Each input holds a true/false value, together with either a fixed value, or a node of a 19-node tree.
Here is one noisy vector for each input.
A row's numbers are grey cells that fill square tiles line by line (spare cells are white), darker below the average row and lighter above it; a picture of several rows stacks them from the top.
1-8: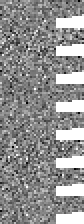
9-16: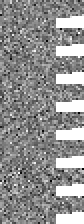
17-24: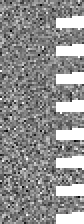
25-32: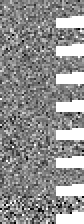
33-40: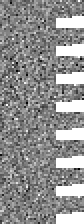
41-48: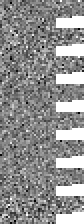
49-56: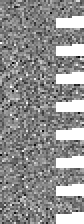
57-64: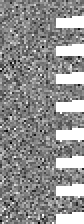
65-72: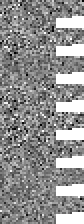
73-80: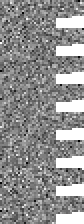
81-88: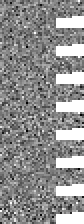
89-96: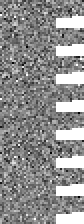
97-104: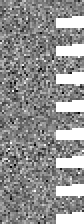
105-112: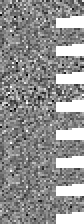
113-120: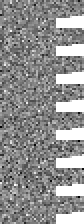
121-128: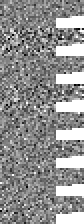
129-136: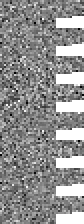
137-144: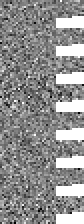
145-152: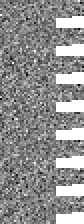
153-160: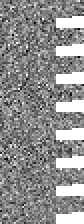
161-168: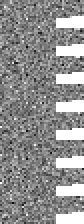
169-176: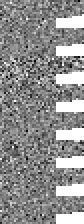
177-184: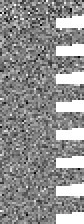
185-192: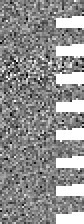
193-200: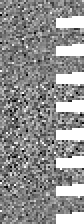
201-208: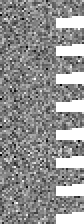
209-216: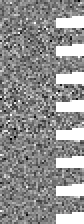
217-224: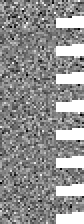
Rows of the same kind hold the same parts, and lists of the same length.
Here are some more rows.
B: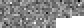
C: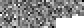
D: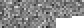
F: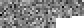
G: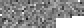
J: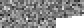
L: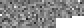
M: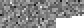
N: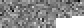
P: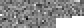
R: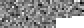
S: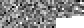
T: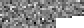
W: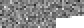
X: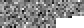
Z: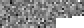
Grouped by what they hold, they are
B, C, D, F, G, J, L, M, N, P, R, S, T, W, Z
X

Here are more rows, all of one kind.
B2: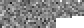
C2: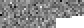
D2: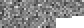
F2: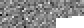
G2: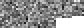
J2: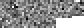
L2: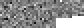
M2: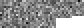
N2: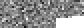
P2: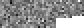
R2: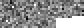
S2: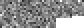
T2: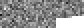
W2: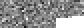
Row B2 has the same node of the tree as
F2, N2, S2 and W2.
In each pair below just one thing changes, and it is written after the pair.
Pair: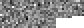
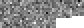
the true/false value
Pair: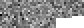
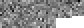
the node of the tree
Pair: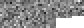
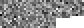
the true/false value
